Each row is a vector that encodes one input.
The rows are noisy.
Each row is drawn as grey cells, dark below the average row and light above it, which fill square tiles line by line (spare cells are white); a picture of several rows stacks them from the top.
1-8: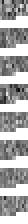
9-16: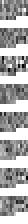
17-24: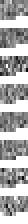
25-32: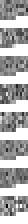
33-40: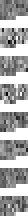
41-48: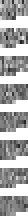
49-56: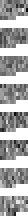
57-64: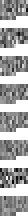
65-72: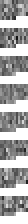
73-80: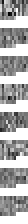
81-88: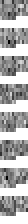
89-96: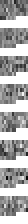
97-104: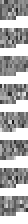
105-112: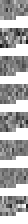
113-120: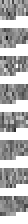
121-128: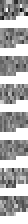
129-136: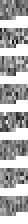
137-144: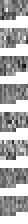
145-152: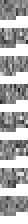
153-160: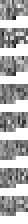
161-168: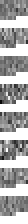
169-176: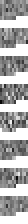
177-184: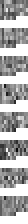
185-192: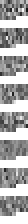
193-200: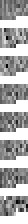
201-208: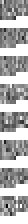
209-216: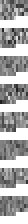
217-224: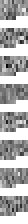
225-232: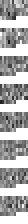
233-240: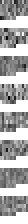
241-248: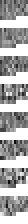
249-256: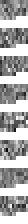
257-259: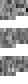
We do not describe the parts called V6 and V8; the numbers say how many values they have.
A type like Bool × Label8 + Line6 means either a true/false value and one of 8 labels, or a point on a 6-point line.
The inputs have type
Bool × (Line5 + Line7 × V8) + V6.
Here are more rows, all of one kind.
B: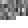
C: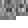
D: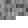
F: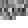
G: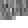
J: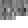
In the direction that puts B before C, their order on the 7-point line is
F, B, G, J, C, D.
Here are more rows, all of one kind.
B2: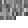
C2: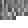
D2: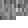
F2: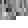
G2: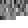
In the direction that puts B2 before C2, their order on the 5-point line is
D2, B2, G2, F2, C2.
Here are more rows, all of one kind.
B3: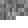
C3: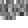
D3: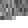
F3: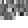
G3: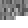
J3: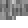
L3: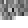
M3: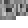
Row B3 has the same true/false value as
G3 and M3.
